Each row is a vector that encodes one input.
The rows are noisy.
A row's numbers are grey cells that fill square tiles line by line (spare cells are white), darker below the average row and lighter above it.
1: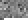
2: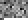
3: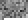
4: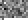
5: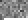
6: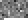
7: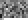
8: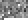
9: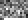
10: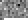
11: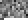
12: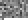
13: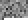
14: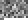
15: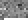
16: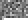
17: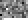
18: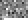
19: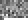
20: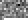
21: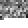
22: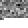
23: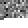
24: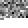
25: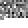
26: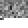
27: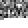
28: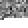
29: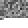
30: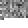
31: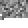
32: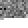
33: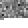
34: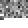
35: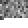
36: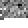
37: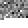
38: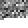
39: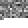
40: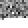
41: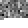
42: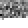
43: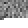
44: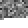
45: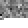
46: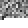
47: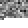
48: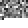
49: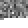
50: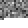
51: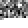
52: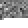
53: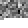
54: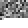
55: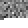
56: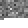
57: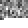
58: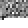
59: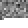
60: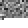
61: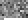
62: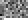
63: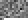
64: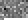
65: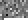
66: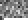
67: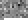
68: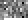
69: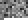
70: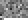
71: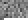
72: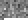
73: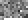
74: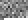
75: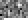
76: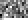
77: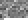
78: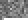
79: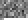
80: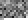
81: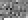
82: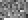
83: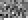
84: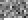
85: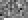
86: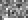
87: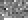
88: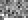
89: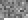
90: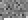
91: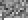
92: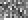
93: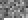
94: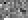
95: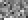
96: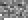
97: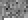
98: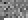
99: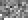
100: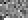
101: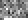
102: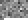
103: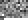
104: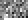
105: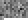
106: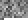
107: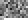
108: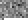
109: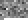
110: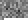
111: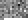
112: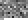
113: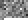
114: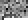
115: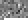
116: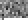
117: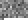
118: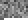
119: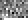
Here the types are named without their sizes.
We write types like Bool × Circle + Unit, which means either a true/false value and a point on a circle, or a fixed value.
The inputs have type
Bool × Line × Tree.
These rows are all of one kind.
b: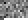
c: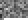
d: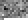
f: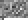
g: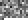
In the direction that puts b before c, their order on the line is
d, f, g, b, c.
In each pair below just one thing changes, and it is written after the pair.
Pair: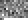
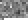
the node of the tree
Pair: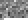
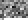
the true/false value
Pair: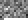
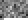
the node of the tree
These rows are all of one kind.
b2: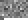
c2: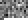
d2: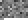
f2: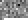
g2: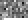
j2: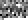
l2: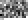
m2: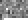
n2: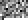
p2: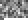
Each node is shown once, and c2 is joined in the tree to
j2.
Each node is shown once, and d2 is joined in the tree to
n2.
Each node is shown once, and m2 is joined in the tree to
b2, g2 and p2.
